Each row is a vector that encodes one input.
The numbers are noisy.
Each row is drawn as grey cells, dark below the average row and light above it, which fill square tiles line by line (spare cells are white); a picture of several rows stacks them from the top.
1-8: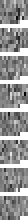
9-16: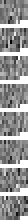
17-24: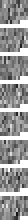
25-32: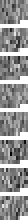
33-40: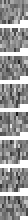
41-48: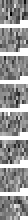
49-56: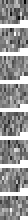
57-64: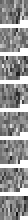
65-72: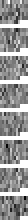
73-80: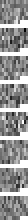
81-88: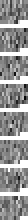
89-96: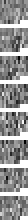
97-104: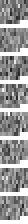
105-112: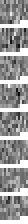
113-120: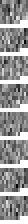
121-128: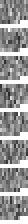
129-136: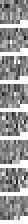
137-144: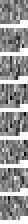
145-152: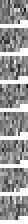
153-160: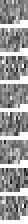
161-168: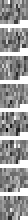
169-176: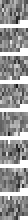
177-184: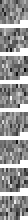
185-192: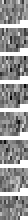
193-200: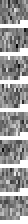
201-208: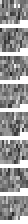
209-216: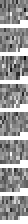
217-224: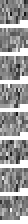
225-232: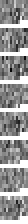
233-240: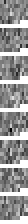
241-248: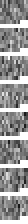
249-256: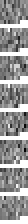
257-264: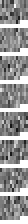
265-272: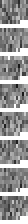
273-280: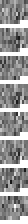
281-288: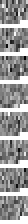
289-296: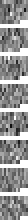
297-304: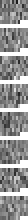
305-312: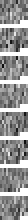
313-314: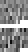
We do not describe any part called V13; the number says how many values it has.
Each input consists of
either a point on a 14-point circle, or a fixed value, or one of 8 labels and a value of V13.
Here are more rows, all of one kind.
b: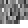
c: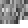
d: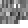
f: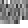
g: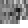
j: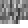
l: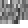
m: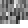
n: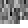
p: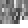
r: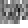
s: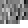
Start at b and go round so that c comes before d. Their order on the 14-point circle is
b, s, c, p, g, r, f, l, j, d, m, n.
